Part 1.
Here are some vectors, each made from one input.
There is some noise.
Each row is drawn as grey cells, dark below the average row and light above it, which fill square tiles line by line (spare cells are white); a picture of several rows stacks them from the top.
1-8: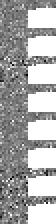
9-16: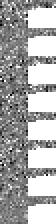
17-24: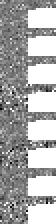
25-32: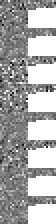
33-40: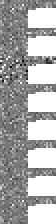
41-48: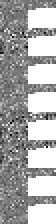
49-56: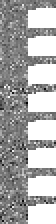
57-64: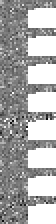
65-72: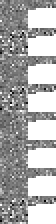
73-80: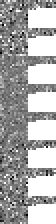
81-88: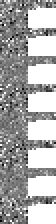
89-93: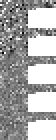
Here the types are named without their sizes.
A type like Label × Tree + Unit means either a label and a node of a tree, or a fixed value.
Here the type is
Bool × Line × Line + Tree + Unit.
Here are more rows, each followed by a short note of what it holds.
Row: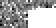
a fixed value
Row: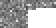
a point on each of two lines and a true/false value
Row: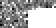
a fixed value
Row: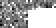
a fixed value
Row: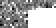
a fixed value
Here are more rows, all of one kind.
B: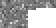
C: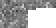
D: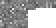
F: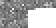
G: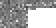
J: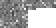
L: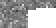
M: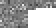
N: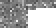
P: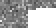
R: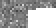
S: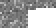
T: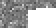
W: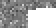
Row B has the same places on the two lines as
L, S, T and W.
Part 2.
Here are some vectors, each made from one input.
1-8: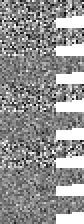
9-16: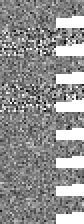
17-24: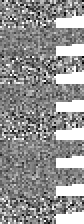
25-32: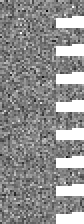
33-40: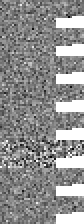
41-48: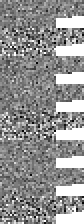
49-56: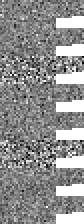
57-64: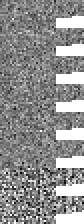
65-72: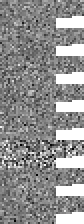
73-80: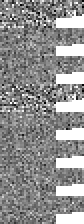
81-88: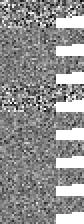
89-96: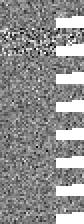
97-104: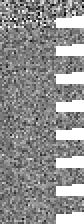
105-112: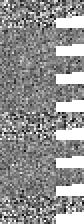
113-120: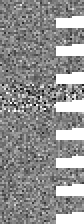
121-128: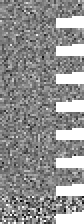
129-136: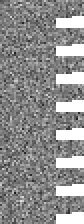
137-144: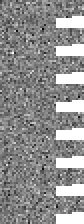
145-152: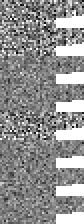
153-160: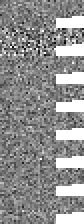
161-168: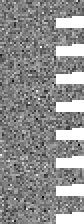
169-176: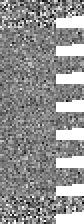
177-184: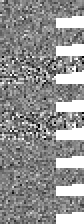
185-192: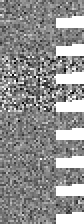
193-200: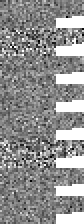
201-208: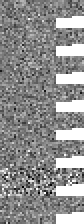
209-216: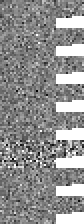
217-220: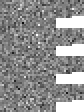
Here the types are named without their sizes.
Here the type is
(Circle + Unit) × Tree + Line.
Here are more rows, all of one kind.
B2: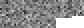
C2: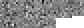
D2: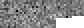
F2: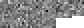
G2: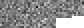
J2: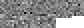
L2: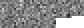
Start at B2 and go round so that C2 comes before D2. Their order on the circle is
B2, J2, C2, G2, D2, F2, L2.
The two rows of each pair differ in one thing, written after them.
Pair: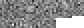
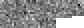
the node of the tree
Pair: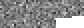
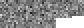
the node of the tree
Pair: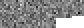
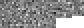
the node of the tree
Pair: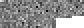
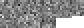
the node of the tree
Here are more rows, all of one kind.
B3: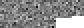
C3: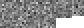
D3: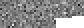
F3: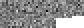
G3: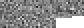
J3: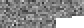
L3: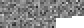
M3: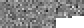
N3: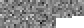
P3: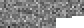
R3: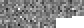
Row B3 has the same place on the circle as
C3, L3 and P3.
